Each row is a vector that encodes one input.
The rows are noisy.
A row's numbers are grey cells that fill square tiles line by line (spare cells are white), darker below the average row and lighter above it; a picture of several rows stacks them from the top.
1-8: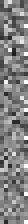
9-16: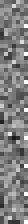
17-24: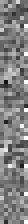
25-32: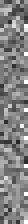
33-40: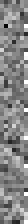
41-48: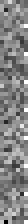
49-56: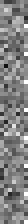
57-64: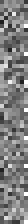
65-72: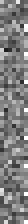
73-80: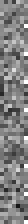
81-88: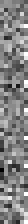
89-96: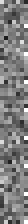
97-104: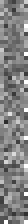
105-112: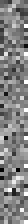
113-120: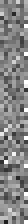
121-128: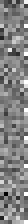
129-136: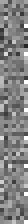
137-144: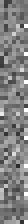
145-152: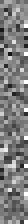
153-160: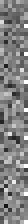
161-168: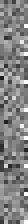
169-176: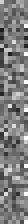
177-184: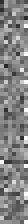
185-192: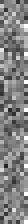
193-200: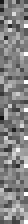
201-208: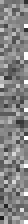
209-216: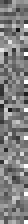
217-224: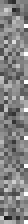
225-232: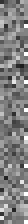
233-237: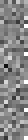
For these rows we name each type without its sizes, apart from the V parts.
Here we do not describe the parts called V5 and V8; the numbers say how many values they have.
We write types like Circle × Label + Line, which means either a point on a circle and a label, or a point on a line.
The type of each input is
(Bool × Bool × Bool × Bool + V5) × V8 + List(Line).
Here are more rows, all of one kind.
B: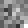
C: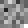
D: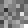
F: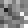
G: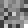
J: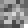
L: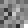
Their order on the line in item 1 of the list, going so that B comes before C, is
J, G, B, L, C, D, F.
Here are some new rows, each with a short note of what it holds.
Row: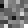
a list of one item
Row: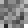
four true/false values and a value of V8
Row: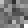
a value of V5 and a value of V8
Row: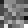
a list of one item
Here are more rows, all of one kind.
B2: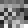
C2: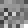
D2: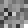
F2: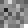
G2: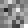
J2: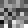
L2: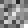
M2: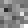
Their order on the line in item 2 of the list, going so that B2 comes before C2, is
B2, M2, L2, C2, F2, G2, J2, D2.
